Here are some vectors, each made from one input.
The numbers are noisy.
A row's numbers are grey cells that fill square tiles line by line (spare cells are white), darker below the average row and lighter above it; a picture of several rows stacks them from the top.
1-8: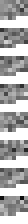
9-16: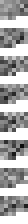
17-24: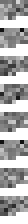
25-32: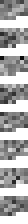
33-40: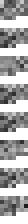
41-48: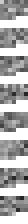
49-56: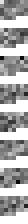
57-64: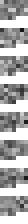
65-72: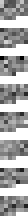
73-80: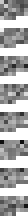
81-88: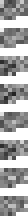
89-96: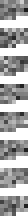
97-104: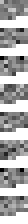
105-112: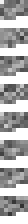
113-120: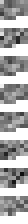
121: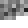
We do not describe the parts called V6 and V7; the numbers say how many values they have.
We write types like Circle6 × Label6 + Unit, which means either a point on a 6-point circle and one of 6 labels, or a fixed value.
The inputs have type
Bool × V6 + (Tree8 + Unit) × V7.
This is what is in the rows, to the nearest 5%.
About 30% of them hold a true/false value and a value of V6. The rest hold a value of V7, together with either a fixed value, or a node of an 8-node tree.
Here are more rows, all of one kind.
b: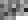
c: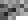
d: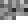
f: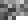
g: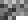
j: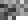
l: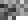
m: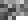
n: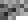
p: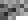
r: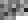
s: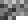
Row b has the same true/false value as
d and r.
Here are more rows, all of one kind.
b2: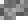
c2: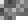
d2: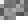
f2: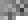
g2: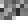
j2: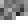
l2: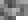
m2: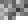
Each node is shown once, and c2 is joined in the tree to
f2 and g2.
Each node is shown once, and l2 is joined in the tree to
j2.
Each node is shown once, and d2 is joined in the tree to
b2.
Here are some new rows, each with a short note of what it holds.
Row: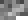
a value of V7
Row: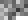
a node of an 8-node tree and a value of V7
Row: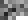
a true/false value and a value of V6
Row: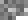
a node of an 8-node tree and a value of V7
